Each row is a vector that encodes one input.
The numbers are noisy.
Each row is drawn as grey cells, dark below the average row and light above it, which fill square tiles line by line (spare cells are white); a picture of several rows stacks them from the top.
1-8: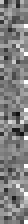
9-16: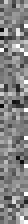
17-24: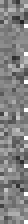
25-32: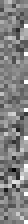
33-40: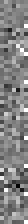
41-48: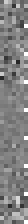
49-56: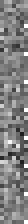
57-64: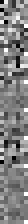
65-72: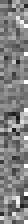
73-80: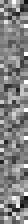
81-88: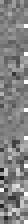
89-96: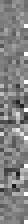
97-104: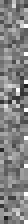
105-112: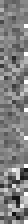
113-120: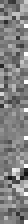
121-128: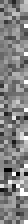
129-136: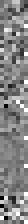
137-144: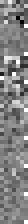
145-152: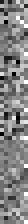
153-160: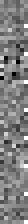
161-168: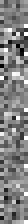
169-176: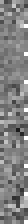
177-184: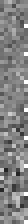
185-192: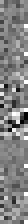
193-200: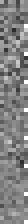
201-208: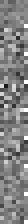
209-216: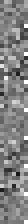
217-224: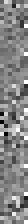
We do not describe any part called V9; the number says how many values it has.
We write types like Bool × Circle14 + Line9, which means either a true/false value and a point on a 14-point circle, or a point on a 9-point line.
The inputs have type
List2(Bool × Line8 × V9).
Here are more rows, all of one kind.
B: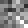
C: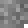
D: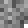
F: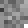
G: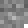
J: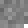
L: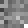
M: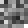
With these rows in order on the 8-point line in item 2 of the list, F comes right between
C and G.
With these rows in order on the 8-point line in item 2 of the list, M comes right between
B and J.
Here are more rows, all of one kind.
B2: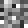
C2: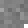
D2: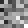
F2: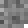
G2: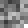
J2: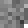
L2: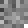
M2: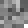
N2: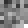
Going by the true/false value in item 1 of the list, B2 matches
F2, M2 and N2.
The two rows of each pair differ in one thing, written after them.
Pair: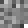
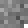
the value of V9 in item 2 of the list
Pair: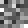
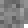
the value of V9 in item 1 of the list
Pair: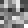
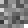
the true/false value in item 1 of the list
